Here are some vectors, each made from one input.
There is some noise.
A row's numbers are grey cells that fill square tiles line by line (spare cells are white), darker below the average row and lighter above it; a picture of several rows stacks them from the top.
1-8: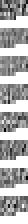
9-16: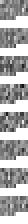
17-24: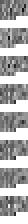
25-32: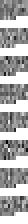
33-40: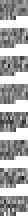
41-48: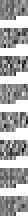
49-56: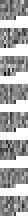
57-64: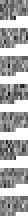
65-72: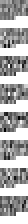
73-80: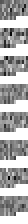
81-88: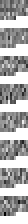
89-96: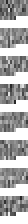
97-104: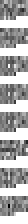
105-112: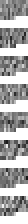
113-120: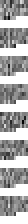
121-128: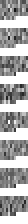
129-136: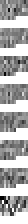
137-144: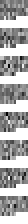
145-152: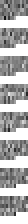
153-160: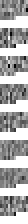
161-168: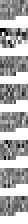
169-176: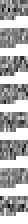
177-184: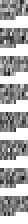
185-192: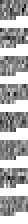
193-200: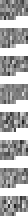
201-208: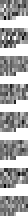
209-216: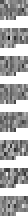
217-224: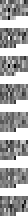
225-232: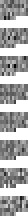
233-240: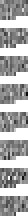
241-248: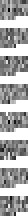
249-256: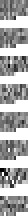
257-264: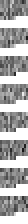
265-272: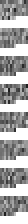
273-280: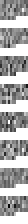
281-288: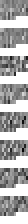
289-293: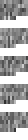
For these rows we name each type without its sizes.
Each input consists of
a list of points on a line.
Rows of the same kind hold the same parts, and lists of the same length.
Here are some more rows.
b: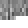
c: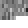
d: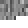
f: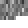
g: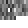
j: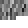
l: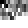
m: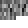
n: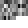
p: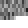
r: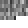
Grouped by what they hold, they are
b, c, f, n, p
d, g, j, m, r
l

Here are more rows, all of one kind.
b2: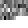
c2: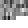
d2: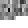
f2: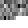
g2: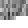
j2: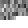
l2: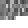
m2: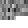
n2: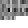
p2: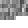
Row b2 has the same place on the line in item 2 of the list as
f2 and m2.
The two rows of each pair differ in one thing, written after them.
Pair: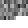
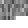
the place on the line in item 1 of the list
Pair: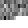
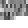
the place on the line in item 1 of the list
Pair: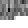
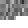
the place on the line in item 2 of the list
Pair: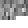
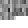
the place on the line in item 1 of the list
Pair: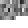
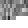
the place on the line in item 1 of the list
